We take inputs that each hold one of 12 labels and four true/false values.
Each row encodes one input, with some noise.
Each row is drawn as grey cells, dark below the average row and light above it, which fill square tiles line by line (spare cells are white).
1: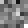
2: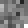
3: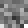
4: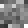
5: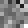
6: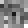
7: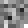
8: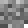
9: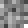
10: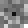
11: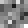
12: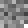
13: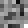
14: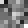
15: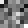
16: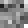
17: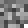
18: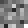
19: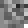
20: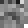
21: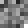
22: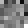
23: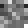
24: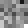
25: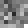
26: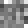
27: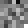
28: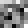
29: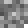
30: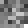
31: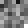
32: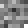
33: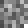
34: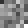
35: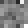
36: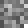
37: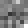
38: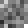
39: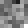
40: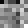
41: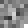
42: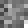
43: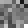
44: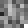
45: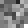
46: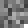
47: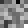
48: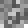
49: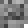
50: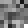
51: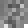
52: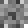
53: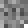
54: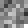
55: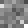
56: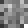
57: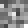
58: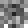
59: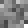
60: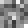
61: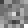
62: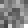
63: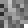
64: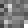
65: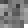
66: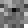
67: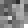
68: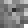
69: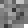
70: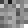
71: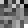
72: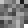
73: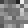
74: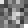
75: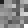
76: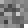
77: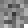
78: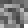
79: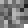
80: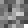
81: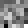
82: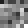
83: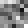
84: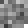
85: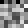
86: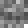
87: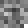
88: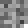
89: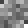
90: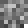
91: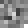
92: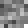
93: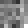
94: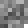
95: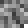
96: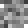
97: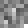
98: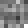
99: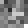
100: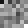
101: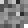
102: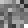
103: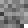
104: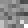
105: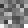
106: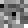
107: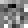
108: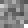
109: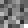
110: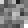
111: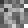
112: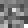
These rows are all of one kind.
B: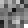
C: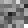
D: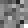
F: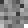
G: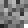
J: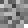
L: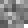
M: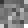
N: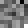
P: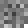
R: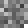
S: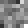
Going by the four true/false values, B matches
G, L, R and S.
